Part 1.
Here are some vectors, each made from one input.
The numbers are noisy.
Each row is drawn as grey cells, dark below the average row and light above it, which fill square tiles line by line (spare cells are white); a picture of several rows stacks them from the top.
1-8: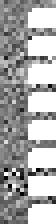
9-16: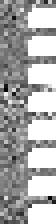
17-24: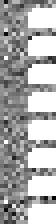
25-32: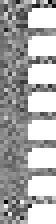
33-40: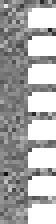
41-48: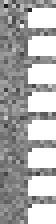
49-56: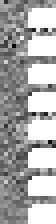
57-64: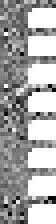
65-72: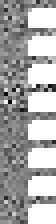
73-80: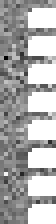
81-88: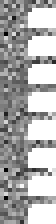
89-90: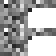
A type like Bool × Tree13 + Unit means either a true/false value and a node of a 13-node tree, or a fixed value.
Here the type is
(Label4 + Tree9) × Line7.
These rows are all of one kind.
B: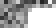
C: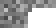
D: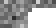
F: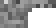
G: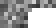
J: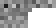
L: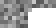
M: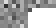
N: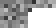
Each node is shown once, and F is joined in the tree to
J and N.
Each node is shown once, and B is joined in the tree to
C and D.
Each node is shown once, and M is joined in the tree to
J and L.
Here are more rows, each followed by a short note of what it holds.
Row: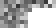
one of 4 labels and a point on a 7-point line
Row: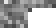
one of 4 labels and a point on a 7-point line
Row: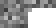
one of 4 labels and a point on a 7-point line
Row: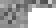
a point on a 7-point line and a node of a 9-node tree
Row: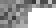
a point on a 7-point line and a node of a 9-node tree
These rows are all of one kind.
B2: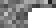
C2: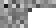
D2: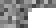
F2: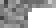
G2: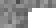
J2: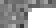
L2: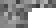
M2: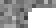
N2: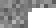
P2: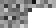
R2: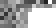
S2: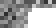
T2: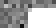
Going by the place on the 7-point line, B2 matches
M2 and P2.
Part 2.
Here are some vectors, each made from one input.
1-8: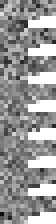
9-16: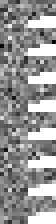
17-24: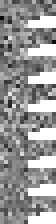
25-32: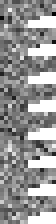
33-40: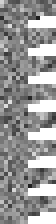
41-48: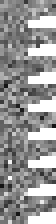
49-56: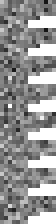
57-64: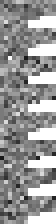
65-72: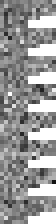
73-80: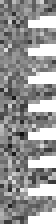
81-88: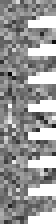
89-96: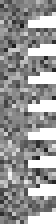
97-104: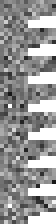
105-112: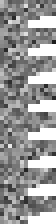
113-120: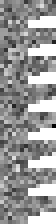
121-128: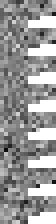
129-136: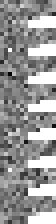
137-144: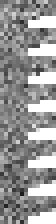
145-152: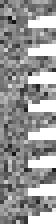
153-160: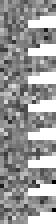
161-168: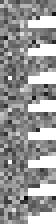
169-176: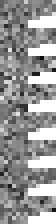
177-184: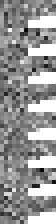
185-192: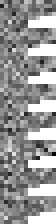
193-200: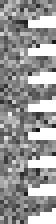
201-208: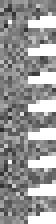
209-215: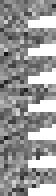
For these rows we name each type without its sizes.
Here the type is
Circle × (Circle + Line).
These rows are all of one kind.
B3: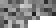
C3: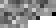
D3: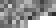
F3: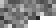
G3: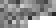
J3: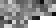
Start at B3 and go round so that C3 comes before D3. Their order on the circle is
B3, C3, G3, D3, J3, F3.
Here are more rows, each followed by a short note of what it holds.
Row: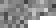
a point on each of two circles
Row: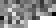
a point on a circle and a point on a line
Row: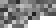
a point on a circle and a point on a line
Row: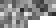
a point on a circle and a point on a line
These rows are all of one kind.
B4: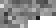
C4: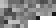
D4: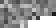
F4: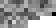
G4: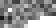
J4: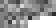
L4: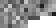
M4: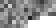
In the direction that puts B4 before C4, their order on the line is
B4, C4, F4, L4, G4, M4, J4, D4.
